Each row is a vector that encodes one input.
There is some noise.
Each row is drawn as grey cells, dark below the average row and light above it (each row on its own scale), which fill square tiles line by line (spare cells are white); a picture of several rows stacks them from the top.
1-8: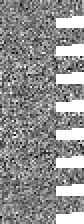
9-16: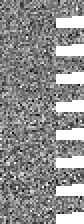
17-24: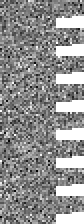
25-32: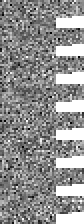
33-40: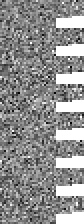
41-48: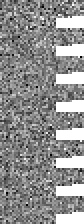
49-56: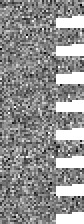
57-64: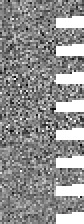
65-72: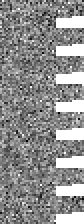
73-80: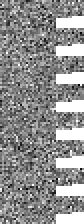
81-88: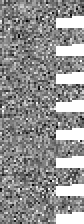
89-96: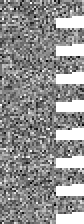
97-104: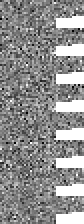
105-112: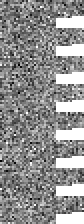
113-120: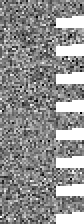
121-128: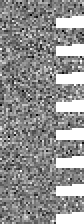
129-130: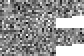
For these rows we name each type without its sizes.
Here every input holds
either a point on a circle and a true/false value, or a point on a line.
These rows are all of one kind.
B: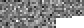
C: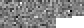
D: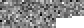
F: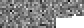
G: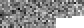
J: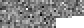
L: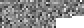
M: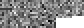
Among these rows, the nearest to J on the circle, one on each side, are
C and F.
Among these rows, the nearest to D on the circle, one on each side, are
C and M.
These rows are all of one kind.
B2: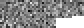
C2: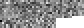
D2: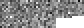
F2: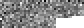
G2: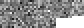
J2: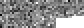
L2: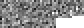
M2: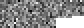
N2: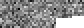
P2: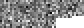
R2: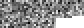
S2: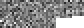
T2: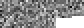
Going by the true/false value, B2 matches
L2 and M2.
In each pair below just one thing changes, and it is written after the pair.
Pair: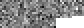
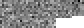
the place on the circle
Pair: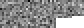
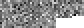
the true/false value
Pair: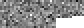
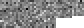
the true/false value
